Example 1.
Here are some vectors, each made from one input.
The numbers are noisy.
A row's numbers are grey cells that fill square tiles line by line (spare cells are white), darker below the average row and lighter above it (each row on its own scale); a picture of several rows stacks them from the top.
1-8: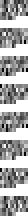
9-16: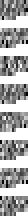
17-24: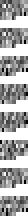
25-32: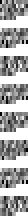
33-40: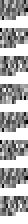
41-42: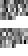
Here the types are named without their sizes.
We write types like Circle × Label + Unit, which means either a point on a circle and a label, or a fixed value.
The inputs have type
Label.
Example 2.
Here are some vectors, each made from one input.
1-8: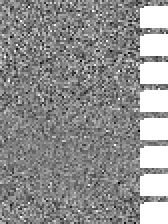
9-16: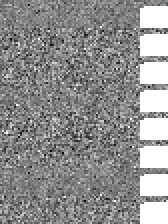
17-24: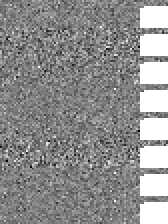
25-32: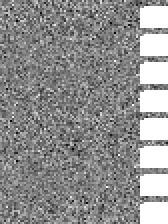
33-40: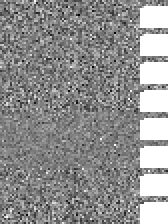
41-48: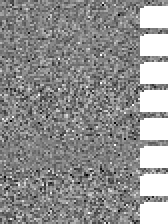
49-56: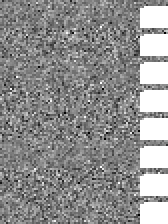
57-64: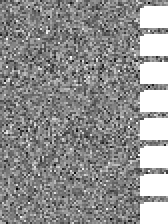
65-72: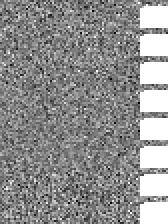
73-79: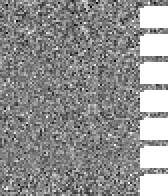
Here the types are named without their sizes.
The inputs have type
Circle + Unit.
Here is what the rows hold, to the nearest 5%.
About 90% of them hold a point on a circle. The rest hold a fixed value.
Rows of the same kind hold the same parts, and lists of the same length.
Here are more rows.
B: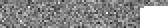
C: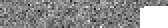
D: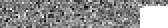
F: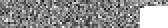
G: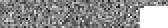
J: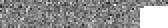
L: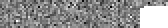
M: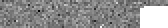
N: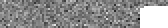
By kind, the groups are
B, C, D, J, M, N
F, G, L

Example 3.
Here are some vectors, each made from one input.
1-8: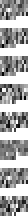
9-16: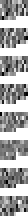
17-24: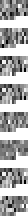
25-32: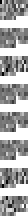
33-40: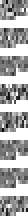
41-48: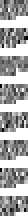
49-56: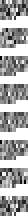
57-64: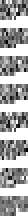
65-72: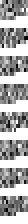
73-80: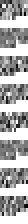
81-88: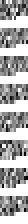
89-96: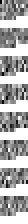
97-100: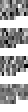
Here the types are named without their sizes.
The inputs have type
Label.
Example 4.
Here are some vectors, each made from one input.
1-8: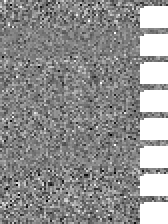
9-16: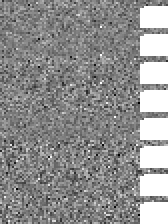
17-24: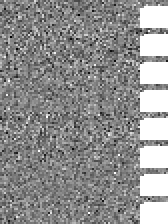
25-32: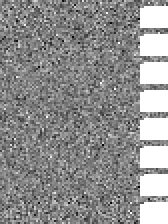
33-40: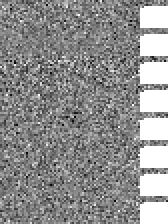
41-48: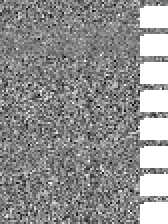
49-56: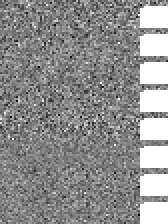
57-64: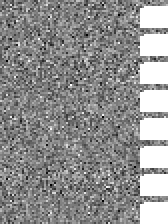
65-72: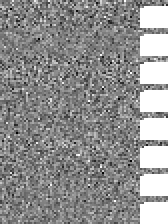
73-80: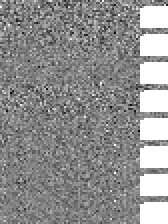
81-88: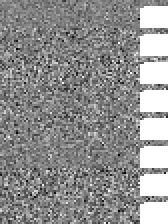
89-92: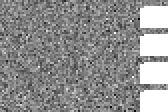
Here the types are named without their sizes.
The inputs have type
Circle + Unit.
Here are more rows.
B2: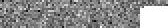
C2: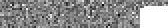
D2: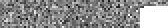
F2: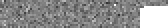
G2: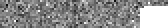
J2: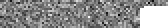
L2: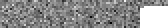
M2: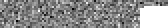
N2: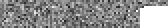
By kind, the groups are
B2, C2, F2, G2, J2, L2, M2
D2, N2

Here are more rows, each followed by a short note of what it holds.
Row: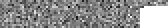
a fixed value
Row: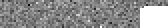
a point on a circle
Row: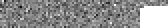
a point on a circle
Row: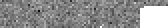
a point on a circle
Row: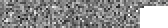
a fixed value
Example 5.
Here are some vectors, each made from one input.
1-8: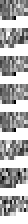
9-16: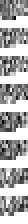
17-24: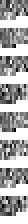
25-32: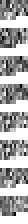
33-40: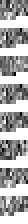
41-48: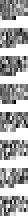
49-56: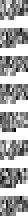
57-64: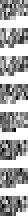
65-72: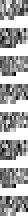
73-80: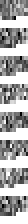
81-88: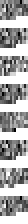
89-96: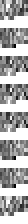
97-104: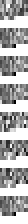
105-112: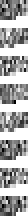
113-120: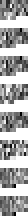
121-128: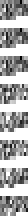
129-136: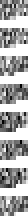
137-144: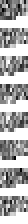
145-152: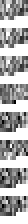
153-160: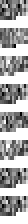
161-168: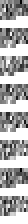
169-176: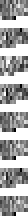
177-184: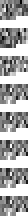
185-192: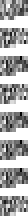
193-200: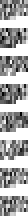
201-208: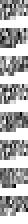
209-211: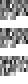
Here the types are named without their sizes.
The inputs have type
Label.
